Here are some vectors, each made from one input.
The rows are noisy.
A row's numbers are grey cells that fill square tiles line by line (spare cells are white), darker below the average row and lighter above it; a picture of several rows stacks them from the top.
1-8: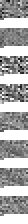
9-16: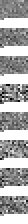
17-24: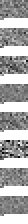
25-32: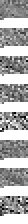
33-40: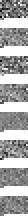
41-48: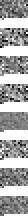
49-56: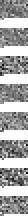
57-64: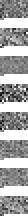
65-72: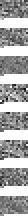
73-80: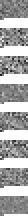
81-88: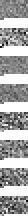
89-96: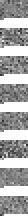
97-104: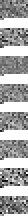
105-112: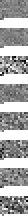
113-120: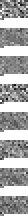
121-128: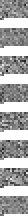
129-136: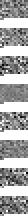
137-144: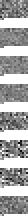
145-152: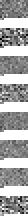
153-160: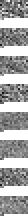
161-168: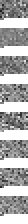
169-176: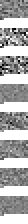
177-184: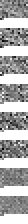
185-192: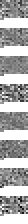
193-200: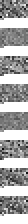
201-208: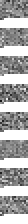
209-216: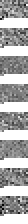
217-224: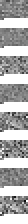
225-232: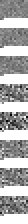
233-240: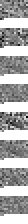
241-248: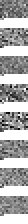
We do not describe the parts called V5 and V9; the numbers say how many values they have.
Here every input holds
a true/false value, together with either a node of a 10-node tree, or a value of V5 and a value of V9.
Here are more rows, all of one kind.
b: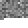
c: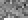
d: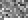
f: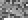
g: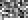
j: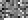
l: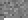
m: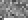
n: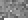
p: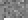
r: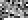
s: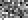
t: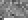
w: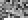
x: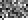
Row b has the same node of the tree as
f, j, p and s.
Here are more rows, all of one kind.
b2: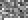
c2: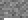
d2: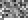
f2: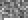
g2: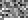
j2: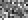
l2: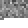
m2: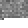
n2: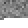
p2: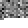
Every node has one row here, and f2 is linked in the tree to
d2 and l2.
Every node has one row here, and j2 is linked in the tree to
m2.
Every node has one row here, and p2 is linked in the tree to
g2.
